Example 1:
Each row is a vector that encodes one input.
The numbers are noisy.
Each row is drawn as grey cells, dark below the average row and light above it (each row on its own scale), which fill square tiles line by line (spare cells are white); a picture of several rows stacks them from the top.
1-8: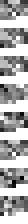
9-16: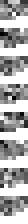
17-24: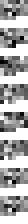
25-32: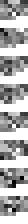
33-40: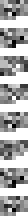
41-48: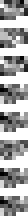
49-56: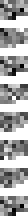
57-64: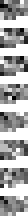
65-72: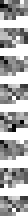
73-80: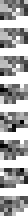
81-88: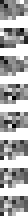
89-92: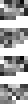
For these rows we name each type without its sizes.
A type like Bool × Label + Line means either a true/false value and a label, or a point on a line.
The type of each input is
Line.
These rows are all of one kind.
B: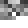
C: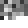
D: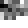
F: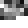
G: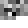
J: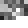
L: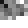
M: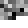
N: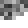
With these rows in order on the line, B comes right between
C and N.
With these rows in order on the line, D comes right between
L and M.
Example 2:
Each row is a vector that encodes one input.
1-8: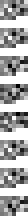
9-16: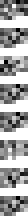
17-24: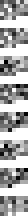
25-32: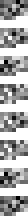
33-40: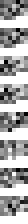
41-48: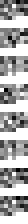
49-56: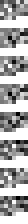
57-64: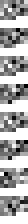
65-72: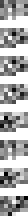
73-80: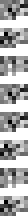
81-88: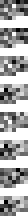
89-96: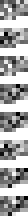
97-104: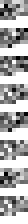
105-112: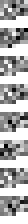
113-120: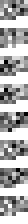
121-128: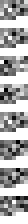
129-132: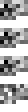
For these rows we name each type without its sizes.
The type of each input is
Tree.
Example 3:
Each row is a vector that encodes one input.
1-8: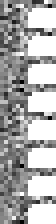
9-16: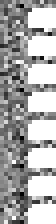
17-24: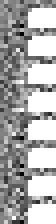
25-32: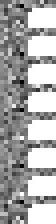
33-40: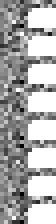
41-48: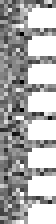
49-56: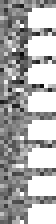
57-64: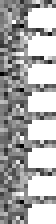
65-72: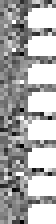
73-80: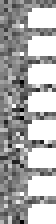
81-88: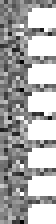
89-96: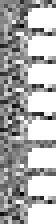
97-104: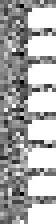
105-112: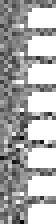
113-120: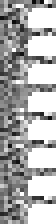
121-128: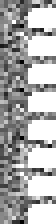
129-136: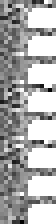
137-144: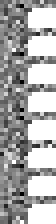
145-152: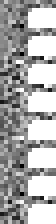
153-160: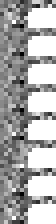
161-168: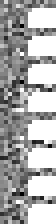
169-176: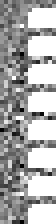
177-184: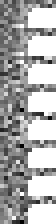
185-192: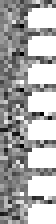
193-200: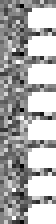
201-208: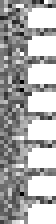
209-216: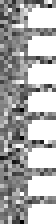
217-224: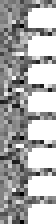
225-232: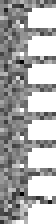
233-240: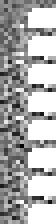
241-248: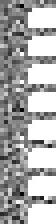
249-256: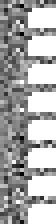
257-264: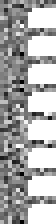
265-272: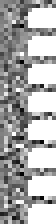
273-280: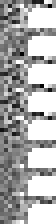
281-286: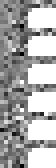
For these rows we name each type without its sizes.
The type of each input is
Line.
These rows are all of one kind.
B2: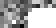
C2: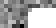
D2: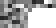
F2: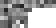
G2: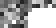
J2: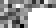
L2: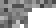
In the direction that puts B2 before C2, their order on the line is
G2, B2, C2, J2, D2, L2, F2.
